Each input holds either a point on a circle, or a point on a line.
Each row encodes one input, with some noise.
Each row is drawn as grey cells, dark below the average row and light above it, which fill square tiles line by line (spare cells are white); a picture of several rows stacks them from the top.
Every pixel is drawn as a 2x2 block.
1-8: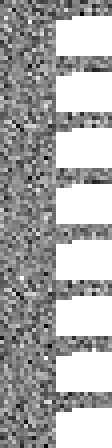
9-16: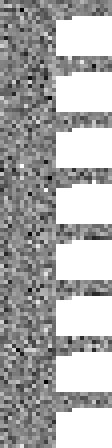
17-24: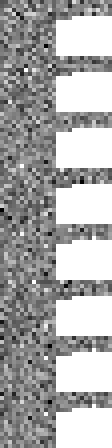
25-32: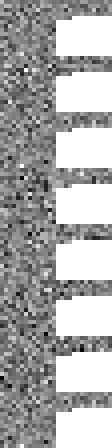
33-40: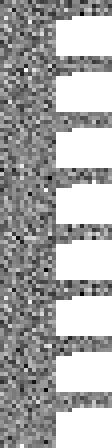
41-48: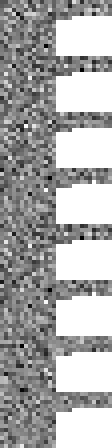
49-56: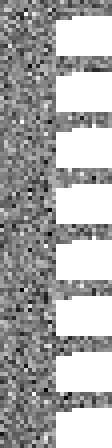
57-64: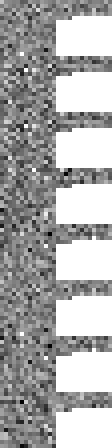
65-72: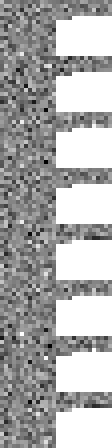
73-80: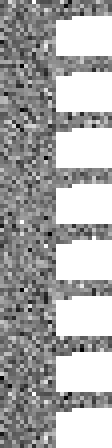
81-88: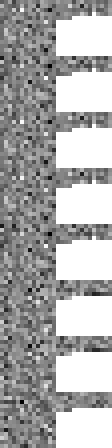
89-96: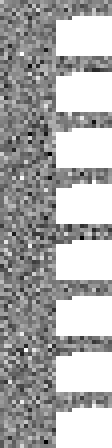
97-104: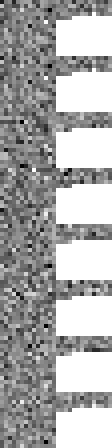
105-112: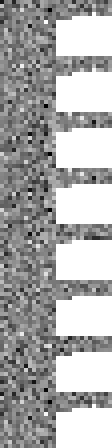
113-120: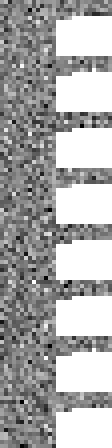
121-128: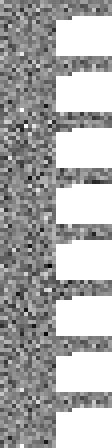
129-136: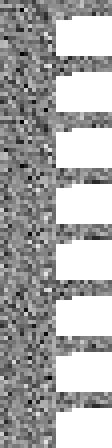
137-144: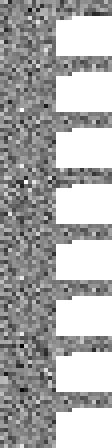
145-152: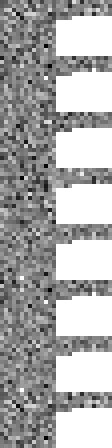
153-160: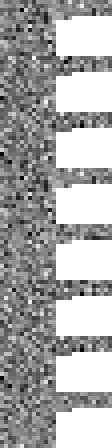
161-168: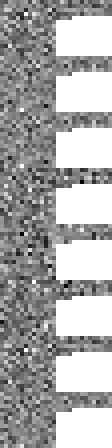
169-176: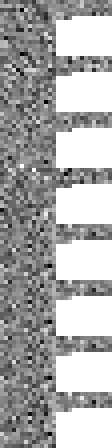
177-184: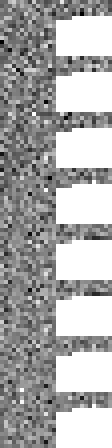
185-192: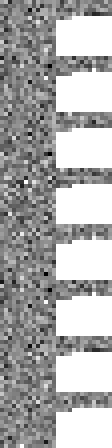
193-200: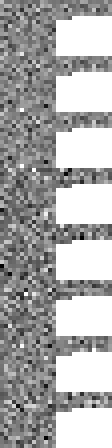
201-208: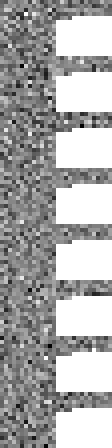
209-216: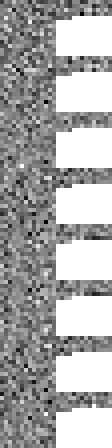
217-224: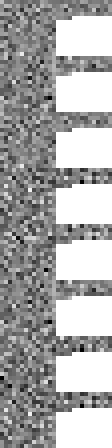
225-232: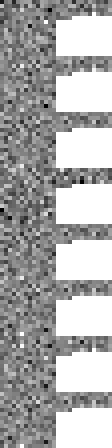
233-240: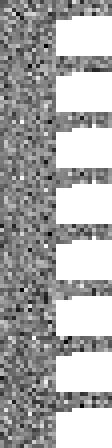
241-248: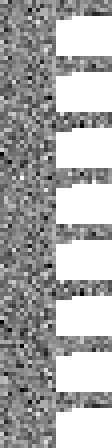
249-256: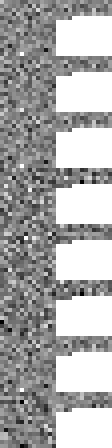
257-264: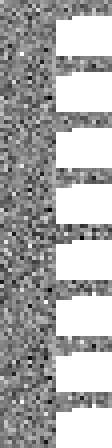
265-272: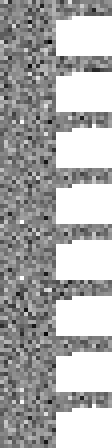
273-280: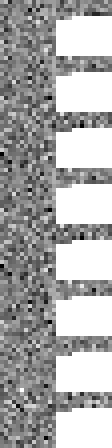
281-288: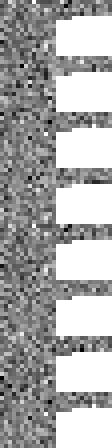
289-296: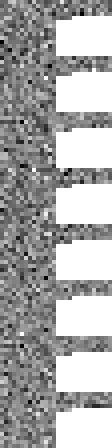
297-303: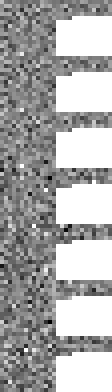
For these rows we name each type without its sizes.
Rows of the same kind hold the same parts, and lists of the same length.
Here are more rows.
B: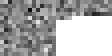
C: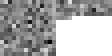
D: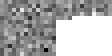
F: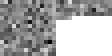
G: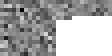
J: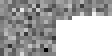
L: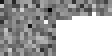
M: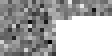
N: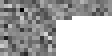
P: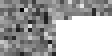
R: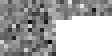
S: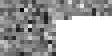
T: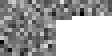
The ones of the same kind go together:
B, C, D, F, G, J, L, M, N, P, R, S
T

